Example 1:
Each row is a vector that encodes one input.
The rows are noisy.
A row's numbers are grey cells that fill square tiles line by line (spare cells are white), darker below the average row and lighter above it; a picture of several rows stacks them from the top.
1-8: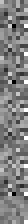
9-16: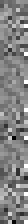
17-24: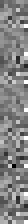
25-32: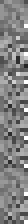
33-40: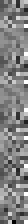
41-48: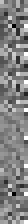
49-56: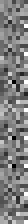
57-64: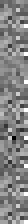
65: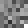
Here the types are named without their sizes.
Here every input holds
a point on a line.
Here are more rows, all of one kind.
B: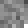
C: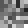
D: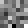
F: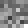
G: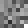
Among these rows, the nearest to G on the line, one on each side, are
B and D.
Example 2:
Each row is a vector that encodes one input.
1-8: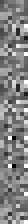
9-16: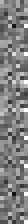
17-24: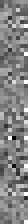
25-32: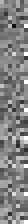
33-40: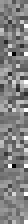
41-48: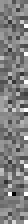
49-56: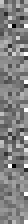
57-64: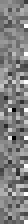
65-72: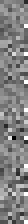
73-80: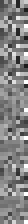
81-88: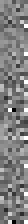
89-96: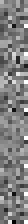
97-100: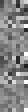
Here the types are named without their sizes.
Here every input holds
a point on a line.
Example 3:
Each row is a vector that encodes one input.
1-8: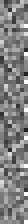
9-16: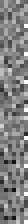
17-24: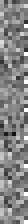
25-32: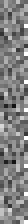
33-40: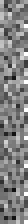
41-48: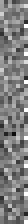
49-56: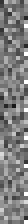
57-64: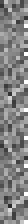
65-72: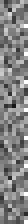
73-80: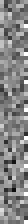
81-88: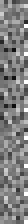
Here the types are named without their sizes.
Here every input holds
a point on a line.
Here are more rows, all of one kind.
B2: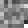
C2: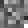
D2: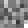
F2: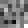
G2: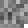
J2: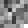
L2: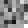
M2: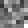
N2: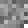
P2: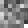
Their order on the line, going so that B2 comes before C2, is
F2, L2, J2, P2, B2, N2, G2, D2, M2, C2.
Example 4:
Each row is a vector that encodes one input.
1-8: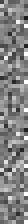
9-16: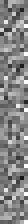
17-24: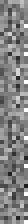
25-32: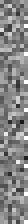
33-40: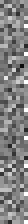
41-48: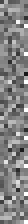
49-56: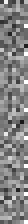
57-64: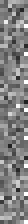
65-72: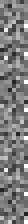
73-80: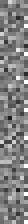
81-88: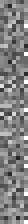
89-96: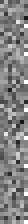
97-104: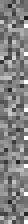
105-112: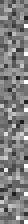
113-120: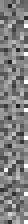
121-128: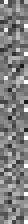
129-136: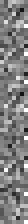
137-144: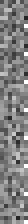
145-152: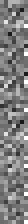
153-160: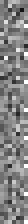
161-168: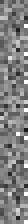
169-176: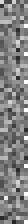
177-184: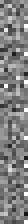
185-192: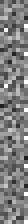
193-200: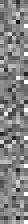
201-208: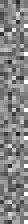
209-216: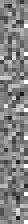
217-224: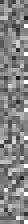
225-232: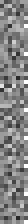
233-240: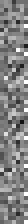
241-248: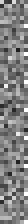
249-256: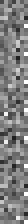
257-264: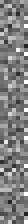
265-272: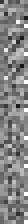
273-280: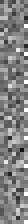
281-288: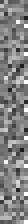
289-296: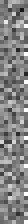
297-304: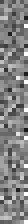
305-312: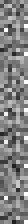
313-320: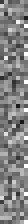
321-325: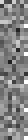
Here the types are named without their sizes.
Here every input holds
a point on a line.
